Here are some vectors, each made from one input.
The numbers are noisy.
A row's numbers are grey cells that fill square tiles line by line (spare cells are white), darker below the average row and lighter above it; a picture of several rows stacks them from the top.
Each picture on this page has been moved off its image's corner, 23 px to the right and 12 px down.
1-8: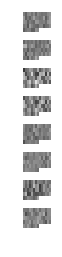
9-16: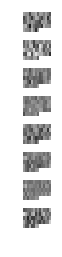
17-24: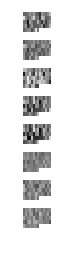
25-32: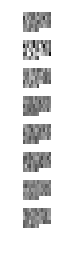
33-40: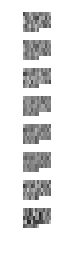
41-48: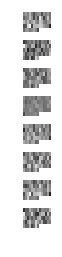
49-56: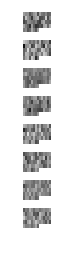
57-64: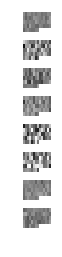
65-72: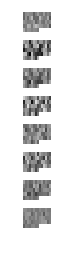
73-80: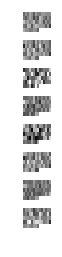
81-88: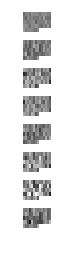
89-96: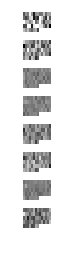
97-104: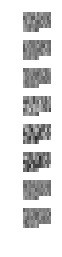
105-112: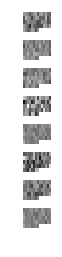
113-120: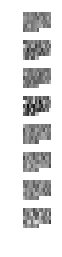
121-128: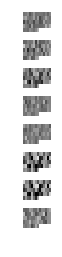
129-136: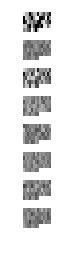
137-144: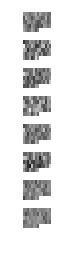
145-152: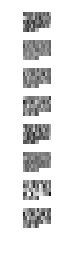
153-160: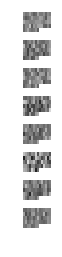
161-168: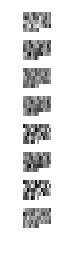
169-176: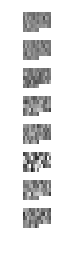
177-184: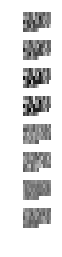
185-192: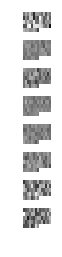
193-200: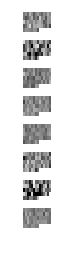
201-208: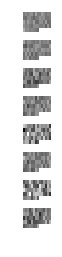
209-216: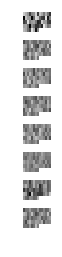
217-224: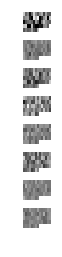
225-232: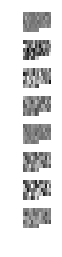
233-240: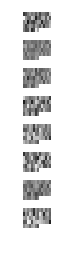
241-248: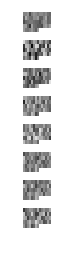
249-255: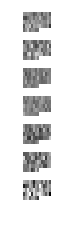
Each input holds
a list of up to three points on a 6-point circle.
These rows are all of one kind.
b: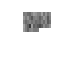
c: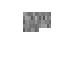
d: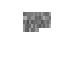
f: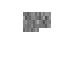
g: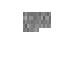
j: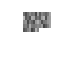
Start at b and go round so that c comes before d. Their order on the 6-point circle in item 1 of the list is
b, f, j, c, g, d.
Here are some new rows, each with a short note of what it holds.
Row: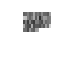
a list of three items
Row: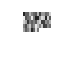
a list of three items
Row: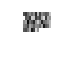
a list of three items
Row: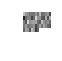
a list of three items
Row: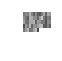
the empty list
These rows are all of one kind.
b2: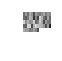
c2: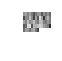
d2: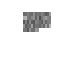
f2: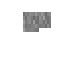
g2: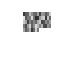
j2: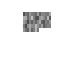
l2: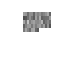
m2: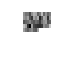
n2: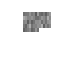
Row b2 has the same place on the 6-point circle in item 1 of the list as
f2, g2 and m2.
